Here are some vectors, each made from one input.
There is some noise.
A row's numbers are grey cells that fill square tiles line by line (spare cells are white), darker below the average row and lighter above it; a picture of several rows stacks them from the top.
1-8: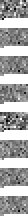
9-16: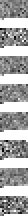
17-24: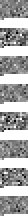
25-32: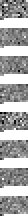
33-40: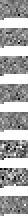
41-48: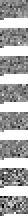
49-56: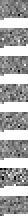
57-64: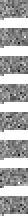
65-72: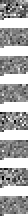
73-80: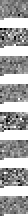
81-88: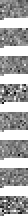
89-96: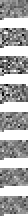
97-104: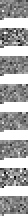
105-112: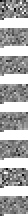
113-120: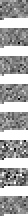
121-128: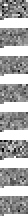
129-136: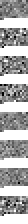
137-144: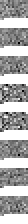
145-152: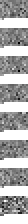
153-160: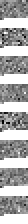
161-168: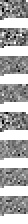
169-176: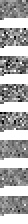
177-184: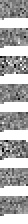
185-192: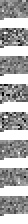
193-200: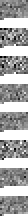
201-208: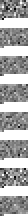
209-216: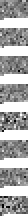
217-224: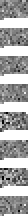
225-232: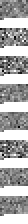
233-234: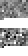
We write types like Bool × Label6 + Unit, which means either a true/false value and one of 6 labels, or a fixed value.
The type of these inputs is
Bool × (Circle15 + Unit) + Circle13.
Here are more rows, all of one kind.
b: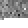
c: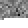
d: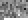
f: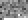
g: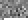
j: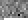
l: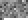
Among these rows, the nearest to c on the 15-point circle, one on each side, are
g and j.
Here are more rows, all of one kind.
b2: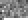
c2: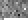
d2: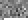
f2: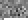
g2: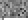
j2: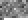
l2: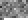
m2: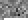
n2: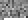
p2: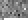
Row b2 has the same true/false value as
j2 and l2.
